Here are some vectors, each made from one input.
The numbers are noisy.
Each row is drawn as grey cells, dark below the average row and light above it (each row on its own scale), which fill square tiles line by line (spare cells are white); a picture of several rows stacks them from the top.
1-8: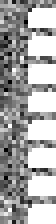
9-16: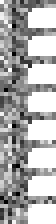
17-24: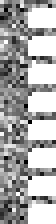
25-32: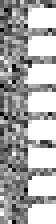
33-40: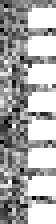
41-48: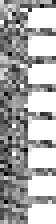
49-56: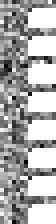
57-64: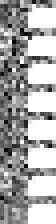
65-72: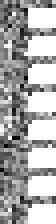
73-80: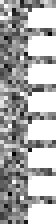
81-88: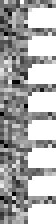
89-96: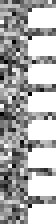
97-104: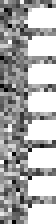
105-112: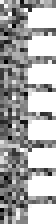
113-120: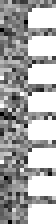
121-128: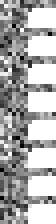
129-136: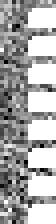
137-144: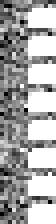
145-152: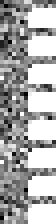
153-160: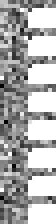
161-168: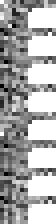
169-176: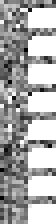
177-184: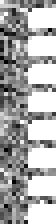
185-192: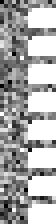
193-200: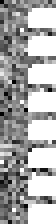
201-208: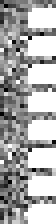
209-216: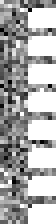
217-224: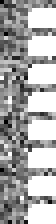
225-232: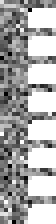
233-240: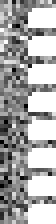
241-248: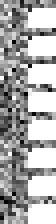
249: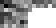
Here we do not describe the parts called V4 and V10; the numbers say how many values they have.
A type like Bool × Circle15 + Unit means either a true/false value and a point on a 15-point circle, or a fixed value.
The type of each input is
Bool × (Line5 + V4) + V10.
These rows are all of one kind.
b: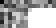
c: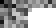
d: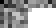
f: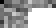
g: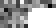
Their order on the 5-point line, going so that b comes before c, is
f, d, b, g, c.
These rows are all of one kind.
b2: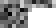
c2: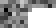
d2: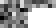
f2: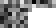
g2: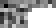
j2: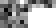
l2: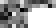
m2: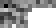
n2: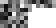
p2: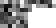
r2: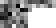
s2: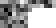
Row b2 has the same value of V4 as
f2 and n2.
